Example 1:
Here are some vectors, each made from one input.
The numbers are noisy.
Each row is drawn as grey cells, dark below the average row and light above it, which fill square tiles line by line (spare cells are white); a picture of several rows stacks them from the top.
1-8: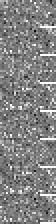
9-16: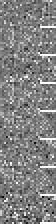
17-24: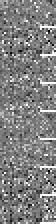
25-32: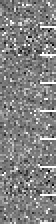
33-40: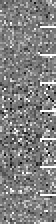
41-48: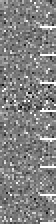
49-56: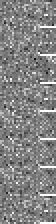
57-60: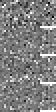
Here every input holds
either a point on a 5-point line, or three true/false values.
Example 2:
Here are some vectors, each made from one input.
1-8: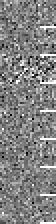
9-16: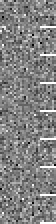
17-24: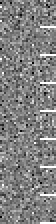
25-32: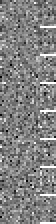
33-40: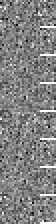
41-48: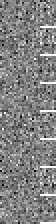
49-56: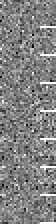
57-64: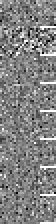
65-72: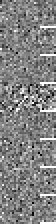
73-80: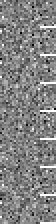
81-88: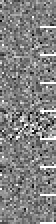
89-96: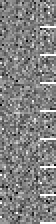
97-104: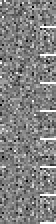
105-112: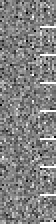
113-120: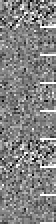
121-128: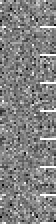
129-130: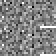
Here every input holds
a list of up to two points on a 5-point line.
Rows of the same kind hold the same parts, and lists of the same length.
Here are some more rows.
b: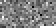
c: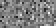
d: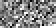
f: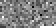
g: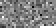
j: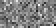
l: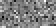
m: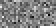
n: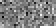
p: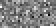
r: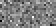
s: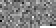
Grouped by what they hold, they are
b, c, f, g, r, s
d
j, l, m, n, p

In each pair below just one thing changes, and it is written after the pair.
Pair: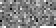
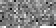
the place on the 5-point line in item 2 of the list
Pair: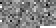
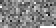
the place on the 5-point line in item 2 of the list
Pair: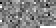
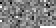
the place on the 5-point line in item 2 of the list
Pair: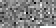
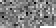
the place on the 5-point line in item 2 of the list
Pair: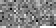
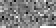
the place on the 5-point line in item 2 of the list
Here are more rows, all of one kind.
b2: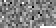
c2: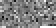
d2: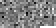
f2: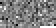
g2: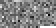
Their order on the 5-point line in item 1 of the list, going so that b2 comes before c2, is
b2, g2, f2, c2, d2.
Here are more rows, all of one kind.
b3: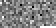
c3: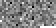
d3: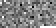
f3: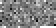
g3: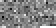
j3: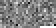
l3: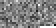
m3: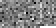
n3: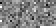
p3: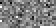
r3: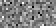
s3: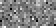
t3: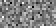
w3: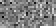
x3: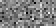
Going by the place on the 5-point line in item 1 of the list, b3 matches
c3, d3, r3 and t3.
